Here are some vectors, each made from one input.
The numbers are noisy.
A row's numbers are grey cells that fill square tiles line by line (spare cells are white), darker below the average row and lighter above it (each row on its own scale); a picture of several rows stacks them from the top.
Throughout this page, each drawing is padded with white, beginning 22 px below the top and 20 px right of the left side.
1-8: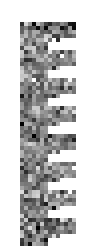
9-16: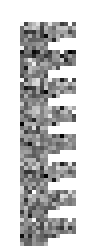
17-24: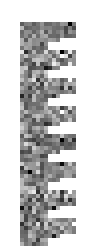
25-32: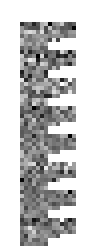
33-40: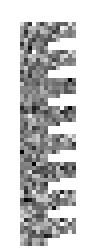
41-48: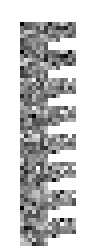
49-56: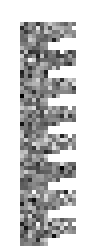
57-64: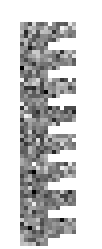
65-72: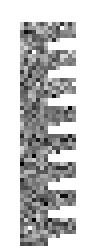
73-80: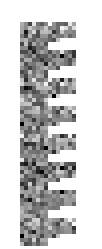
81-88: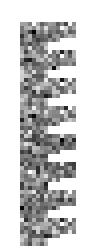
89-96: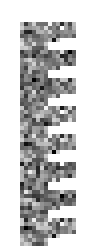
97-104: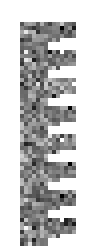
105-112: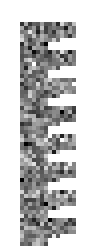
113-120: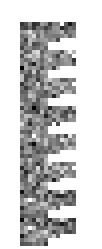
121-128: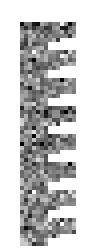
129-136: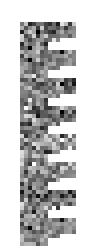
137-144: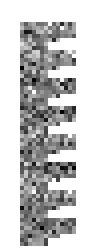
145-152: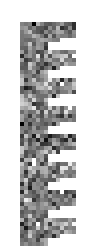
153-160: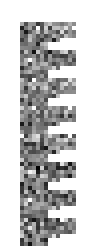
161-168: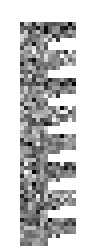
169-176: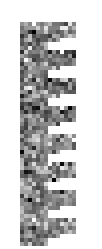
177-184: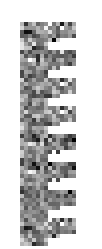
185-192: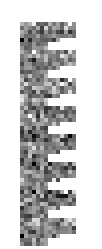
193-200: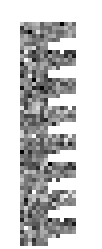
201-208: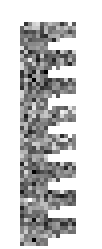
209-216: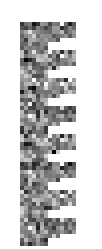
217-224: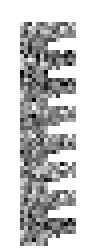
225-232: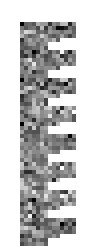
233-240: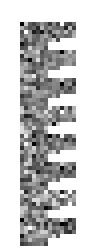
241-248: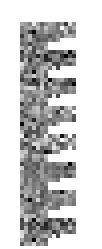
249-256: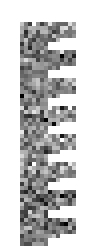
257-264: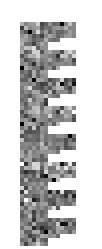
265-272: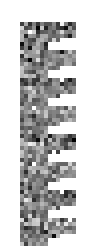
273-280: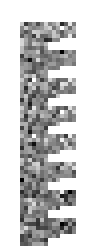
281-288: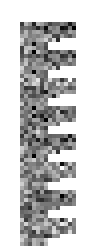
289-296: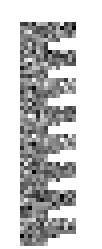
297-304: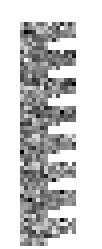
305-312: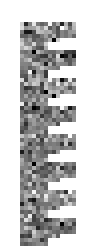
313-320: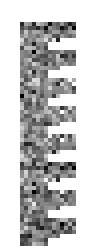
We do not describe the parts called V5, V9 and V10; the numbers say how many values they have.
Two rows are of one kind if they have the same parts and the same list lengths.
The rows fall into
3 kinds.
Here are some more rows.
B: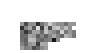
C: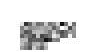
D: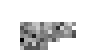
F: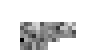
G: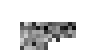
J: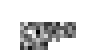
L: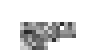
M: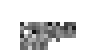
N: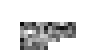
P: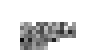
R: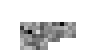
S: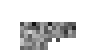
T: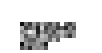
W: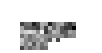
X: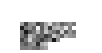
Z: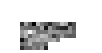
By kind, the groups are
B, C, D, F, L, P, R, X
G, J, M, N, S, W, Z
T

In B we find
a point on a 7-point line, four true/false values and a value of V9.
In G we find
a point on a 13-point line, a value of V5 and a value of V9.
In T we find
a value of V5, a value of V9 and a value of V10.
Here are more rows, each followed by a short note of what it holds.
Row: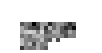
a point on a 13-point line, a value of V5 and a value of V9
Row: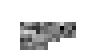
a point on a 13-point line, a value of V5 and a value of V9
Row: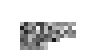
a point on a 7-point line, four true/false values and a value of V9
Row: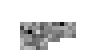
a point on a 7-point line, four true/false values and a value of V9
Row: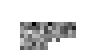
a point on a 13-point line, a value of V5 and a value of V9
